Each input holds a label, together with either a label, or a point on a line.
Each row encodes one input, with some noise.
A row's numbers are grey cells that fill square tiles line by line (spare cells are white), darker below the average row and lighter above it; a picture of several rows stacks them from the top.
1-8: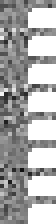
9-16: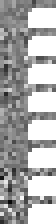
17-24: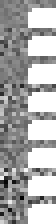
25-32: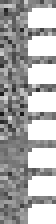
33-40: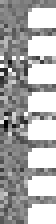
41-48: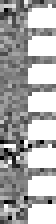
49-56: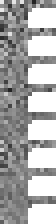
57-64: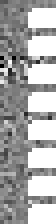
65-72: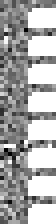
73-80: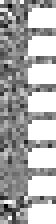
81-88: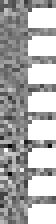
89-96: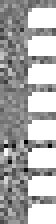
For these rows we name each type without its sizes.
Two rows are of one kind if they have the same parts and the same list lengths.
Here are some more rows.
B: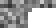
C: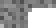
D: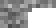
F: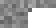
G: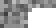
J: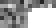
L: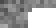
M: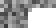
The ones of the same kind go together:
B, D, F, G, L
C, J, M

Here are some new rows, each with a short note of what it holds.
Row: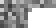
a label and a point on a line
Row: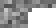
two labels
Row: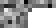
a label and a point on a line
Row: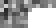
two labels
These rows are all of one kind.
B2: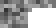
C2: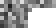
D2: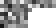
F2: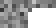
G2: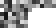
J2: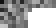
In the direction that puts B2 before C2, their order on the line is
G2, J2, D2, B2, F2, C2.
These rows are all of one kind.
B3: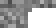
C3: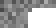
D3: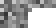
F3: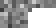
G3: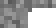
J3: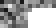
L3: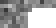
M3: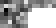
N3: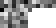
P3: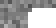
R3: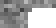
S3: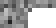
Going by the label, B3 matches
D3 and J3.
